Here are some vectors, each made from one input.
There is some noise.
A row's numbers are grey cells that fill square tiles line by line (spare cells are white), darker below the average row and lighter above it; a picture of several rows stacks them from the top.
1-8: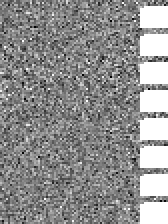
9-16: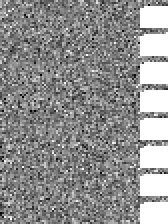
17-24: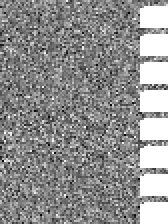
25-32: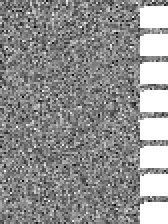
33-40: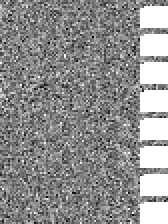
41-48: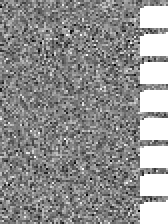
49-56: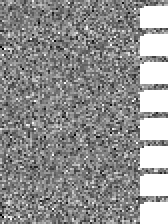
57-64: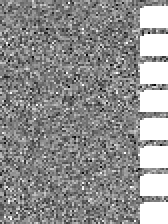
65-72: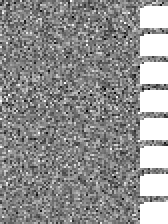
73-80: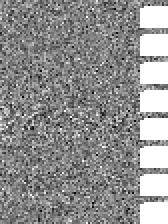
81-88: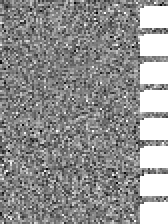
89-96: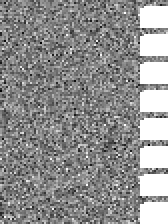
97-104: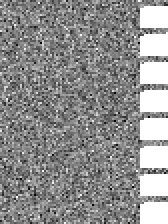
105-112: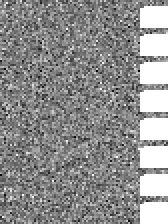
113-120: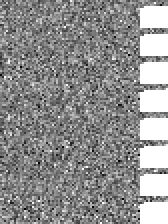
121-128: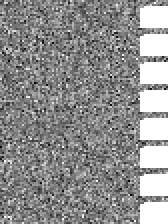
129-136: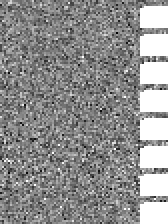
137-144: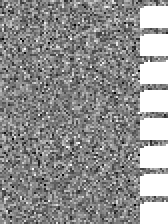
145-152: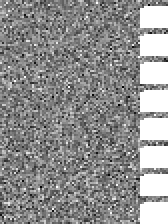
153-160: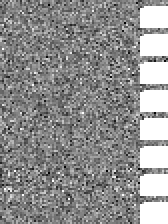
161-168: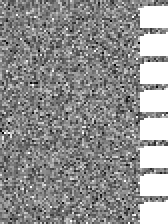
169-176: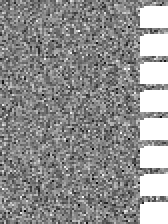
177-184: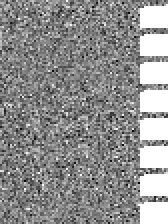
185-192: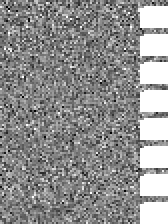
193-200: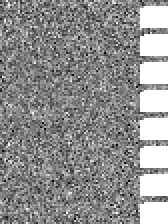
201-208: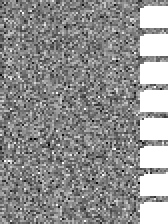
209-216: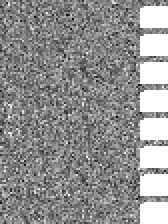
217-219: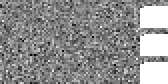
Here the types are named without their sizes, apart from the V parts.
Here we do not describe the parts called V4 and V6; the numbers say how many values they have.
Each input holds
either a label and a value of V4, or a point on a line, a true/false value and a value of V6.
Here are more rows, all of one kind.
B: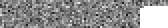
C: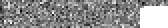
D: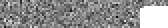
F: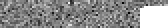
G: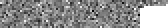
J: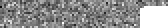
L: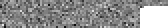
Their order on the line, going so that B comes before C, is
G, F, B, L, D, J, C.
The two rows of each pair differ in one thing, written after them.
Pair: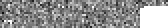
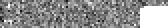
the true/false value
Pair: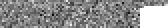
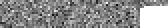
the place on the line
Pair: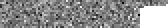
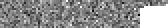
the value of V6
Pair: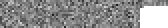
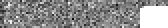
the place on the line
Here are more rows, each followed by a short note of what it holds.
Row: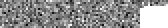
a point on a line, a true/false value and a value of V6
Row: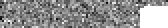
a point on a line, a true/false value and a value of V6
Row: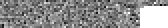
a label and a value of V4
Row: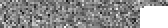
a label and a value of V4
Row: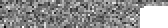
a point on a line, a true/false value and a value of V6
